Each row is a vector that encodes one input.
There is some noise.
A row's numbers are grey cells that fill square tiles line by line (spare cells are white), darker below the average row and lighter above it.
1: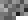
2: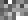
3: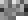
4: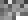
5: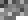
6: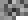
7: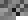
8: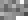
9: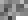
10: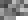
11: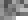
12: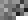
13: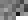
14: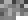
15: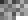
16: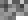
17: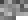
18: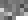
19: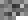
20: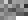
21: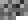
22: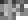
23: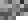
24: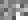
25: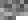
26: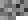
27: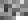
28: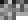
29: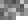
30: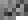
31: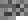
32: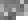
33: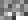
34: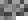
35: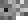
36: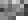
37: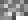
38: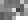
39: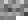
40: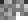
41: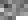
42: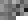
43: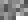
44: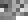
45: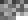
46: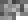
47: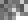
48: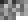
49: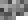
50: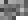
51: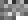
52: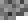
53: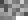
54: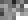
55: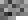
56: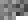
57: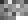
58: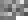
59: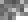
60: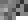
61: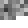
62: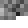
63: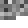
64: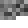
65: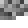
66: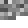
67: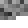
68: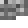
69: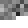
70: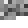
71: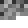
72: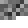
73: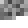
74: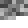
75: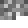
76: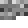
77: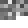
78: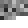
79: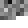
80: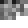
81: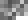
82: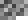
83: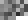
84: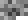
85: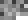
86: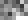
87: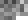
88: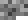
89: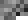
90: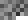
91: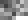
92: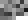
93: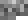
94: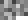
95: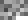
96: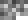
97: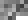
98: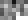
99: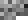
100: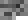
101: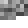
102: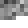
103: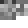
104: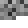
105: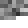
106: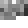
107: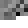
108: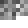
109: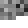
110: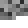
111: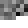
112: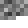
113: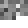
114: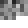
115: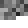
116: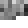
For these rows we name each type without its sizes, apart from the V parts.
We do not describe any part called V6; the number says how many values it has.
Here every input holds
a point on a line, together with either three true/false values, or a value of V6.
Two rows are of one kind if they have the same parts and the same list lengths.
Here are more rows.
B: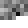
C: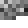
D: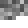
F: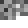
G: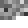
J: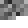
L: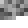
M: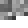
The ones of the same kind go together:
B, D, J, L
C, F, G, M

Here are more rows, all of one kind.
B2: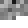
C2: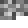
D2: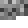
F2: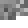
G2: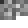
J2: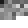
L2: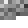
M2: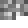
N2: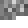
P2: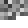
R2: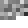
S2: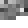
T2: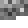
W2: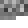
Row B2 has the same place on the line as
C2, G2, J2 and M2.
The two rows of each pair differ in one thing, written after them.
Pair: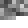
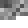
the place on the line
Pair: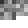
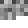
the value of V6
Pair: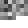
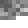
the value of V6
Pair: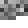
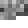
the value of V6
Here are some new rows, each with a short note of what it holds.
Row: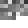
a point on a line and a value of V6
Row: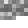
a point on a line and a value of V6
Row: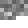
a point on a line and three true/false values
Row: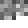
a point on a line and a value of V6
